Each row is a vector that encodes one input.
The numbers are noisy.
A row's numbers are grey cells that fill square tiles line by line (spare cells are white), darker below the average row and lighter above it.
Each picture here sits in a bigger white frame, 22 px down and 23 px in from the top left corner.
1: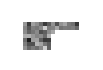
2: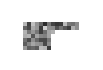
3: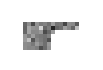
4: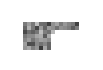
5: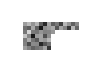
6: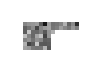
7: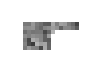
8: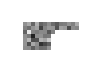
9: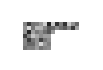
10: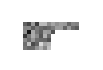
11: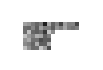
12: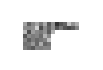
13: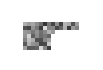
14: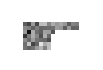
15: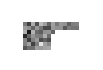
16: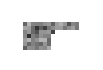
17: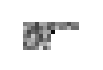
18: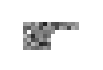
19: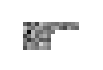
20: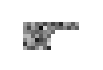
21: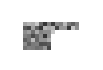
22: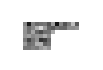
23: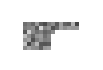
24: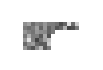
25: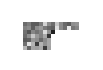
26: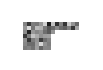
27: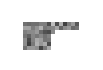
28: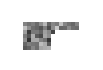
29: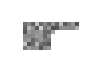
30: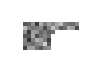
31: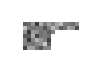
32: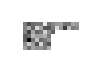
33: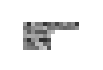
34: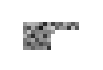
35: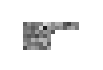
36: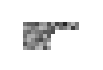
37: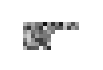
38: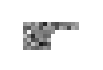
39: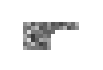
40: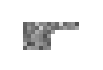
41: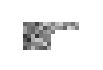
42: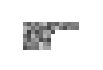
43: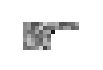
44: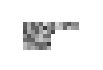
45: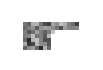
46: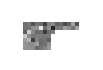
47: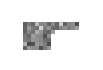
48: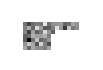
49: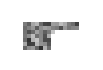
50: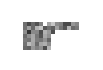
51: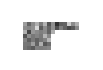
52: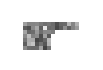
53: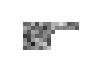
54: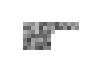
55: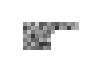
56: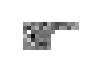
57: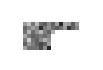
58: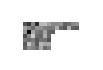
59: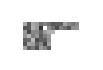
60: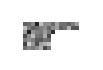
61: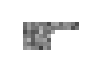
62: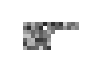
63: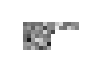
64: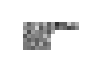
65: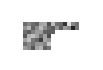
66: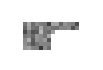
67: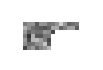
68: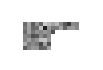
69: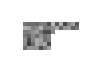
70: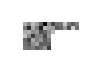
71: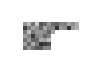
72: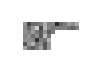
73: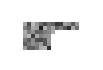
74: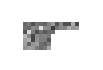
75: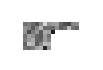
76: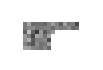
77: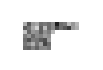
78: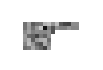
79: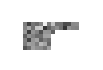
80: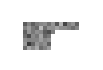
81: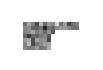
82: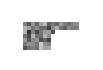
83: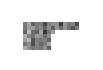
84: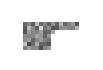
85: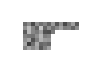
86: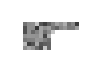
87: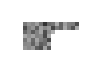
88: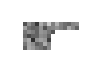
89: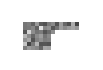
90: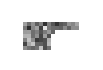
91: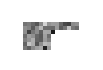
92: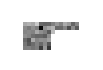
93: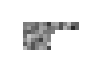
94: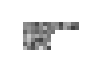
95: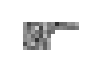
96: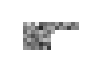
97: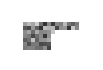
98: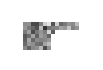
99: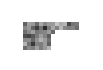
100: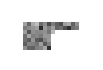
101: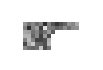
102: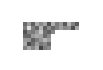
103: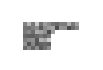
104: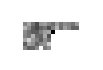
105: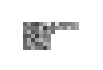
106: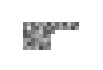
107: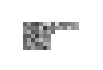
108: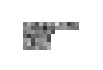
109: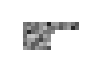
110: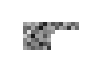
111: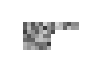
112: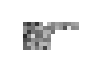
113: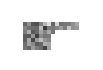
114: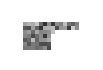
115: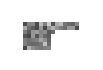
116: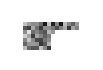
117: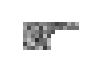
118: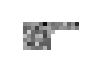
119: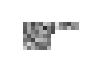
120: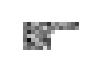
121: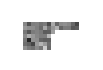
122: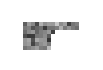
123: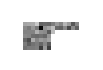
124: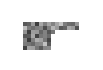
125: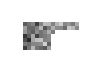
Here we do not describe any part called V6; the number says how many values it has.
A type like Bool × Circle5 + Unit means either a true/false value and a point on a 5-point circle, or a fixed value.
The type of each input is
(Bool × Bool × Bool × Bool + V6) × Circle11.
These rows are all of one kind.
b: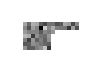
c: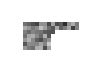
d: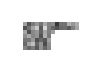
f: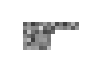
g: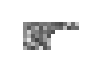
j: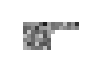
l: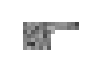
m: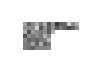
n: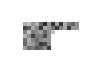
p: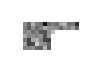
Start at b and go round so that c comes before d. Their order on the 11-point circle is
b, p, l, j, f, n, g, c, d, m.
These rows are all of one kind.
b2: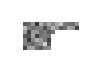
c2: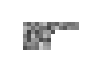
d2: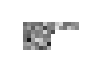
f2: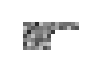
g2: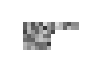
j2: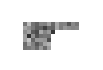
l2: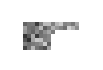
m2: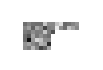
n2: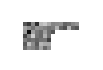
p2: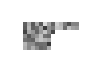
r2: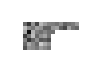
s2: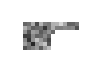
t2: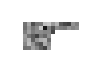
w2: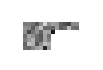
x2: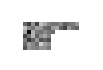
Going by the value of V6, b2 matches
f2, n2, r2 and x2.
